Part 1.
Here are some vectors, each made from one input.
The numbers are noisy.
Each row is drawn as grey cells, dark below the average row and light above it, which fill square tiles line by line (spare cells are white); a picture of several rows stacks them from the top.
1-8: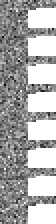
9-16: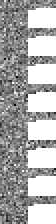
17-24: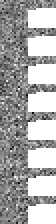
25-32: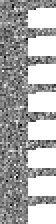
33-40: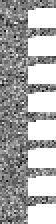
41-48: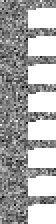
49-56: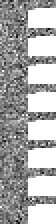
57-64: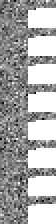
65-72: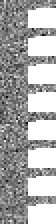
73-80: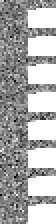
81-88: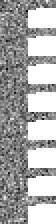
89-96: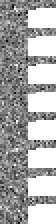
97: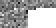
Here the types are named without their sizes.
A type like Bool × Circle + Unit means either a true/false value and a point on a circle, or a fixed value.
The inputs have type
(Bool × Bool × Bool + Tree) × Tree.
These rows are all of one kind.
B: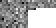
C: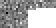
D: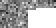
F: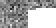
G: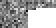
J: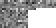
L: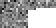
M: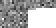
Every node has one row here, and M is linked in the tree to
L.
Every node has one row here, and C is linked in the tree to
F and J.
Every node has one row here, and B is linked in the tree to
G.
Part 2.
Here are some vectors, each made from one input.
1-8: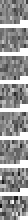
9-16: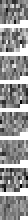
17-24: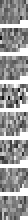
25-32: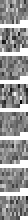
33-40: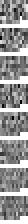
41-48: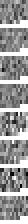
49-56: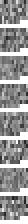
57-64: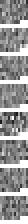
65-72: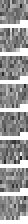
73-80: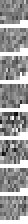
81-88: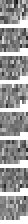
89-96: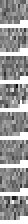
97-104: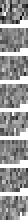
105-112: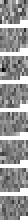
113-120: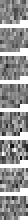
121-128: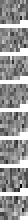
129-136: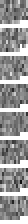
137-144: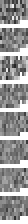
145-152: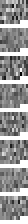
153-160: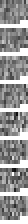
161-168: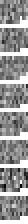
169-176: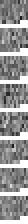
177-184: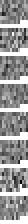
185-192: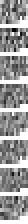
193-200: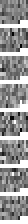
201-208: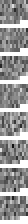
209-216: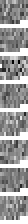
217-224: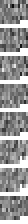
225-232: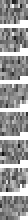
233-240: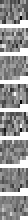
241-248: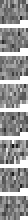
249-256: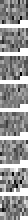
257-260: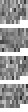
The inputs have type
Line7 + List2(Line8).
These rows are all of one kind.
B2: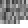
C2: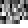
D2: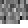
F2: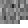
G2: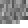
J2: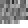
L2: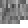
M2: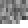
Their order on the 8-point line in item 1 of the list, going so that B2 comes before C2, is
F2, D2, L2, B2, J2, G2, M2, C2.
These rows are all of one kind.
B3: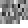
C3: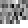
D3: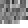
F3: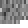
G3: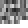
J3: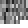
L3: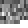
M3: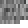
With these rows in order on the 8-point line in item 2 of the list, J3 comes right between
B3 and L3.
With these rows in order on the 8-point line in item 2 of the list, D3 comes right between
C3 and M3.
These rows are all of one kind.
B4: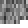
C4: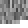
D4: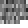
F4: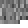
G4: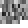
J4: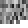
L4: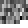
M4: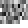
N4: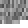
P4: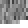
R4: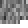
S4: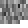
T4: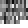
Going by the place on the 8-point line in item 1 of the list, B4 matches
L4 and S4.
